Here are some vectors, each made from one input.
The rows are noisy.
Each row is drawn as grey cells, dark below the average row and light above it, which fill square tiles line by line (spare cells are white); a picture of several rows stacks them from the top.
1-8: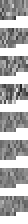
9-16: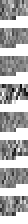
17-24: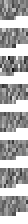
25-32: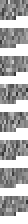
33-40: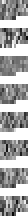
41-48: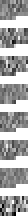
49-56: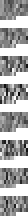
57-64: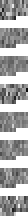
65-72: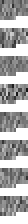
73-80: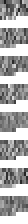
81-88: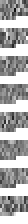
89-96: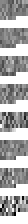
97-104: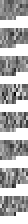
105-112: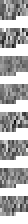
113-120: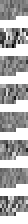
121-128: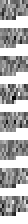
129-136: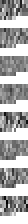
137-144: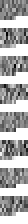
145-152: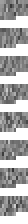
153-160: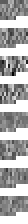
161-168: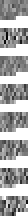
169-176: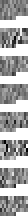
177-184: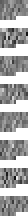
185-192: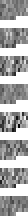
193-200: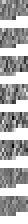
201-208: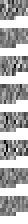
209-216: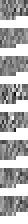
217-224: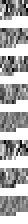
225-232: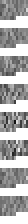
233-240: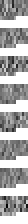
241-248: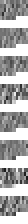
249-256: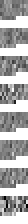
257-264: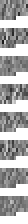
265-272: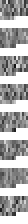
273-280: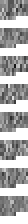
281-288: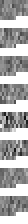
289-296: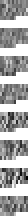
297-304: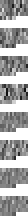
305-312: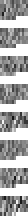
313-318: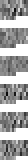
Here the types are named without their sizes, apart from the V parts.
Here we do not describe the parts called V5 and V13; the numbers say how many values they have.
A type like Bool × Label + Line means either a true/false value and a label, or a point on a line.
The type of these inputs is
Bool × (Line + V13) + V5.
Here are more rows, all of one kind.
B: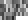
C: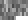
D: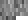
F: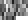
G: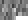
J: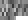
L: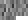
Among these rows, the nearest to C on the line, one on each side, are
B and G.
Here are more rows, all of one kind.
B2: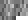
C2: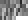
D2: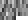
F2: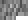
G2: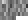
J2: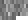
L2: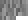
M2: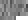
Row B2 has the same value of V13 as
J2 and M2.
